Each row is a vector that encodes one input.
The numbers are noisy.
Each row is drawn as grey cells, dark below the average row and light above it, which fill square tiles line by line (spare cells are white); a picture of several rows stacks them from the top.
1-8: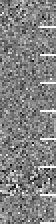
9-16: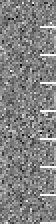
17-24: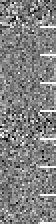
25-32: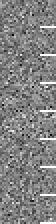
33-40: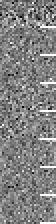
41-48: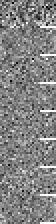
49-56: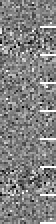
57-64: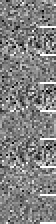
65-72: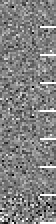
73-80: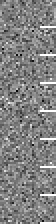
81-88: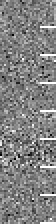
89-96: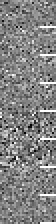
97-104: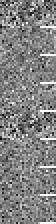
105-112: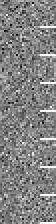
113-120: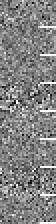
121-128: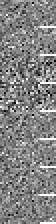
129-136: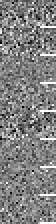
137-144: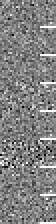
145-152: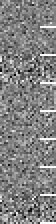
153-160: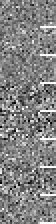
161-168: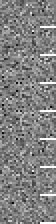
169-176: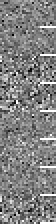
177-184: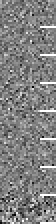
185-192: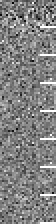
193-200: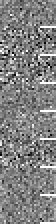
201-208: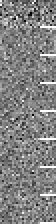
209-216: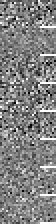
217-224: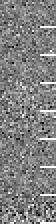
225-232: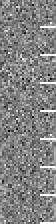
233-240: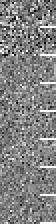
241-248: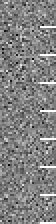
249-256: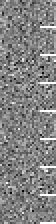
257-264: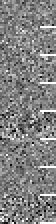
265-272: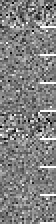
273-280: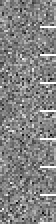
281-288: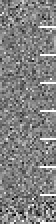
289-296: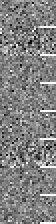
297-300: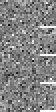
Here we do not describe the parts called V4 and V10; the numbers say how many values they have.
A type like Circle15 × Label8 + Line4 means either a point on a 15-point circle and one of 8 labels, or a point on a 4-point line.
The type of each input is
Bool × (Line7 + V4) × V10 + Line8.
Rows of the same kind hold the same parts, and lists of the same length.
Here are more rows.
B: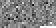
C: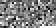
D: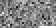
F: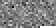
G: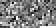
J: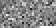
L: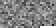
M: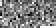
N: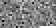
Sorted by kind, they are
B, F, L
C, G, M
D, J, N

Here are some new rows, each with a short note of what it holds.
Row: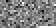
a point on a 7-point line, a true/false value and a value of V10
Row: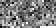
a point on an 8-point line
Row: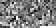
a point on an 8-point line
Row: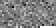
a true/false value, a value of V4 and a value of V10
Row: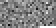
a point on a 7-point line, a true/false value and a value of V10
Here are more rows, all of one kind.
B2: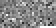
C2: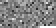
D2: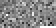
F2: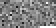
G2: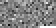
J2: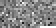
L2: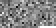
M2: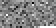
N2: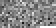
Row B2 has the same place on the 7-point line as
D2, J2 and N2.
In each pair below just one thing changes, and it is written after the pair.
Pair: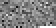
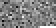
the true/false value
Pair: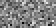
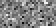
the true/false value
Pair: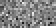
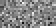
the value of V10
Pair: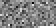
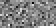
the value of V10
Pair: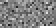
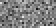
the true/false value
